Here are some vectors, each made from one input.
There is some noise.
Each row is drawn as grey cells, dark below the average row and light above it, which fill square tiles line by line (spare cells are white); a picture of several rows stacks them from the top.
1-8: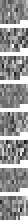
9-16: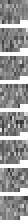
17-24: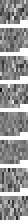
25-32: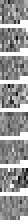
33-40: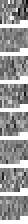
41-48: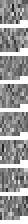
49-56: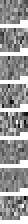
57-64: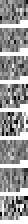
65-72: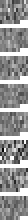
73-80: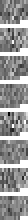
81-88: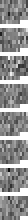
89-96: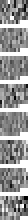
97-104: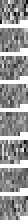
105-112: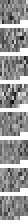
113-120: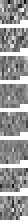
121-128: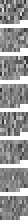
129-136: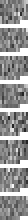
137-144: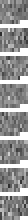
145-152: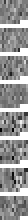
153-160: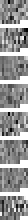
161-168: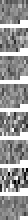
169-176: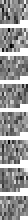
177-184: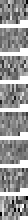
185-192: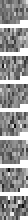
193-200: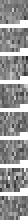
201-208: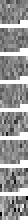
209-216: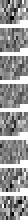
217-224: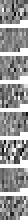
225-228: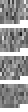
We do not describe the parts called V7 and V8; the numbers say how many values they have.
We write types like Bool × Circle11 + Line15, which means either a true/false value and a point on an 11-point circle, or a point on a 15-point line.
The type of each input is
(Line6 + Line9) × V7 + V8.
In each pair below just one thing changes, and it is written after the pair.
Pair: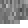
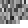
the value of V7
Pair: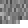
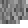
the value of V7
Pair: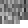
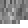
the value of V7
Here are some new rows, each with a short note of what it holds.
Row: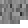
a point on a 9-point line and a value of V7
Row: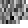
a point on a 6-point line and a value of V7
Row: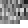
a point on a 9-point line and a value of V7
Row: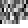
a value of V8
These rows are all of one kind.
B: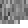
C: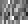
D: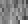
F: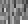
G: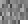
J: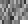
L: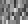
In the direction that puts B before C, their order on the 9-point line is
B, C, L, J, F, D, G.
